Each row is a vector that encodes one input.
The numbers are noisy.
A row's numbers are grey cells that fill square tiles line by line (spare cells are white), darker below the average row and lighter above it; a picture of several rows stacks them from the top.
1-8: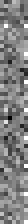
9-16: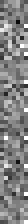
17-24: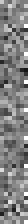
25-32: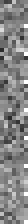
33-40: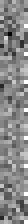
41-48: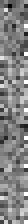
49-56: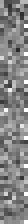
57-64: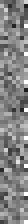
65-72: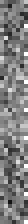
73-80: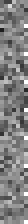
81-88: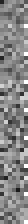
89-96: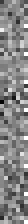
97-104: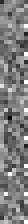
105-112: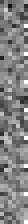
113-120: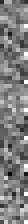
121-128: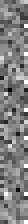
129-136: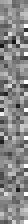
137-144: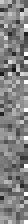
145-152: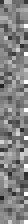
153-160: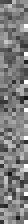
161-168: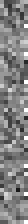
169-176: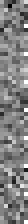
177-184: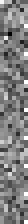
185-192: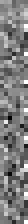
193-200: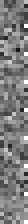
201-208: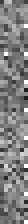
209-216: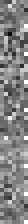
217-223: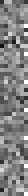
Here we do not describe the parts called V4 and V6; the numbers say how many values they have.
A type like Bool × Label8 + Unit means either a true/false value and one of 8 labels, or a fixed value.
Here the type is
(Bool × V6 + V4) × Circle5 + Tree7 × Tree7.
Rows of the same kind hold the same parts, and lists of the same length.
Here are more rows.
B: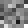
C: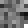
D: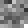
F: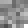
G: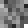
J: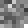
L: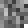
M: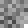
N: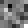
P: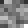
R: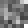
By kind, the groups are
B
C, G, L, N, R
D, F, J, M, P

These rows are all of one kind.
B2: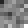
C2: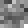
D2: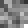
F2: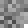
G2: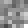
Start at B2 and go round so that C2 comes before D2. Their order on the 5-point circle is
B2, C2, F2, G2, D2.
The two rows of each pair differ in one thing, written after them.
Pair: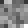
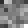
the value of V6
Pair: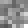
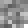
the value of V6
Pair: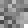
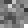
the place on the 5-point circle
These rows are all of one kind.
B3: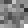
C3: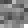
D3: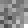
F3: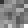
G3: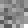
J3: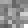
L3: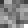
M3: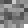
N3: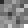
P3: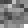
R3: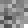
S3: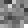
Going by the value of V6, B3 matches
G3 and M3.
